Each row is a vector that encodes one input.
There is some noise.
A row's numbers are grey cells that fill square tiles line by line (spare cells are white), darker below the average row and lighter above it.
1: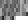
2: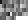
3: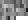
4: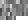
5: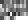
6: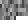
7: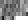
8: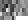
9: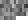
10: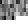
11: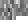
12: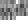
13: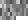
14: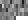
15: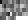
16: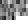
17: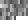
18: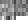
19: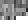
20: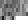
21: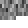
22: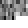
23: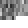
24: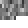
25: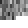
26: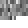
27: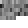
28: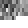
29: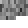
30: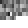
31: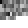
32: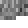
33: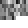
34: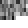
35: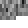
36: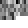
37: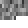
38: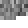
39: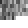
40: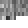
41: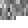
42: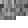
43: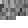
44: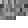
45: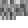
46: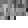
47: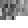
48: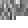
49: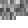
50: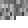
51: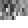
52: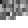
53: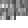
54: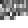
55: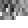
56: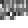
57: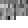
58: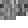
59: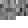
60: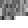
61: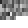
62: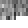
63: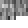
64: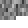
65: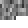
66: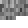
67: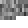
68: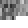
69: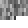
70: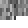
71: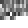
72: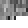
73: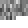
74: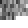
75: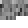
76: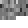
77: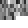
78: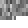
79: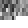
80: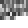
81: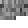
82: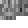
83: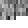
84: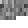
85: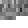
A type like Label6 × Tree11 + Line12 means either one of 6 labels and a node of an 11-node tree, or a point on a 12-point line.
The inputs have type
Label7 × (Tree9 + Unit) + Tree8.
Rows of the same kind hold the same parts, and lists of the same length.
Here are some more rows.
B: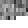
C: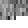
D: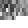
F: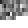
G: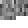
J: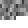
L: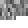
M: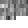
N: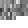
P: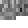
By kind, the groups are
B, C, J, L, M, N
D, F
G, P

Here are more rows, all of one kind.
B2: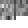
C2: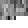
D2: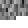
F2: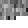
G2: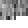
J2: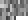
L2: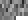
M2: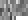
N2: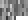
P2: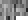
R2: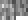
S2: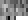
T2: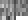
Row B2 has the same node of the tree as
R2 and T2.
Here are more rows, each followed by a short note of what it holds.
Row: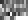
a node of an 8-node tree
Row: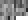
one of 7 labels and a node of a 9-node tree
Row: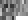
a node of an 8-node tree
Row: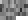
one of 7 labels
